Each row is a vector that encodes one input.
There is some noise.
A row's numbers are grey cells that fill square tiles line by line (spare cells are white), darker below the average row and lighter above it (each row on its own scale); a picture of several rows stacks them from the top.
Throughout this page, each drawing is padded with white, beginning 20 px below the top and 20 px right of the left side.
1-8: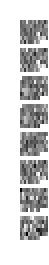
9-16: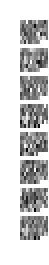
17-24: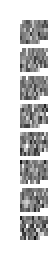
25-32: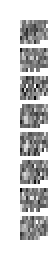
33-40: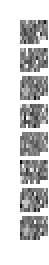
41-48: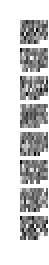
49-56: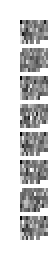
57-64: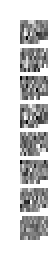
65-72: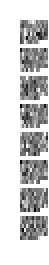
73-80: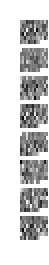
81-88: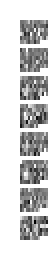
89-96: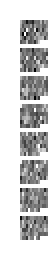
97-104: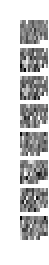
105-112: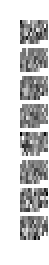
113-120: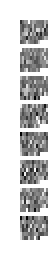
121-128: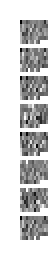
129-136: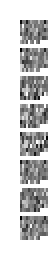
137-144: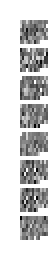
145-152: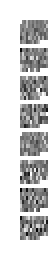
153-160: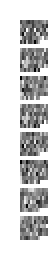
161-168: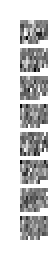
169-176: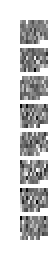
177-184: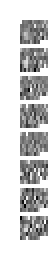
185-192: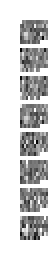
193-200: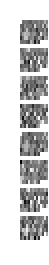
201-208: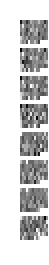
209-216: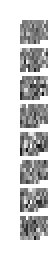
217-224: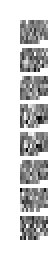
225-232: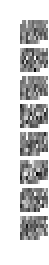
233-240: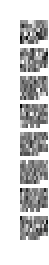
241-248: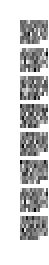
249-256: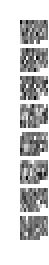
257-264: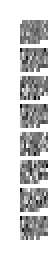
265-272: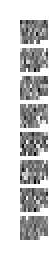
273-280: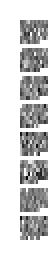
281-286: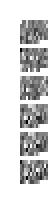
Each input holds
either one of 11 labels and a true/false value, or a point on a 5-point line.
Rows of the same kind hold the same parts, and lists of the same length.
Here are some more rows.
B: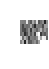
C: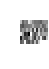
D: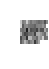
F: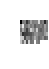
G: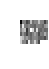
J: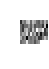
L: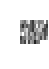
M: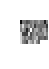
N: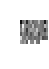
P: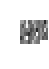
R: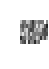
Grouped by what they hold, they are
B, C, D, J, L, P, R
F, G, M, N

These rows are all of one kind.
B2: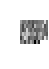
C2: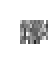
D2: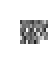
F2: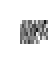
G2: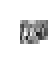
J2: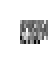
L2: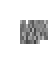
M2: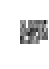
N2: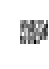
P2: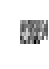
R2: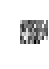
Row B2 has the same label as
J2, P2 and R2.
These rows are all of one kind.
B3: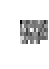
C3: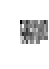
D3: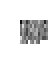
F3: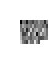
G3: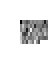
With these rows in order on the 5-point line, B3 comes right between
C3 and D3.
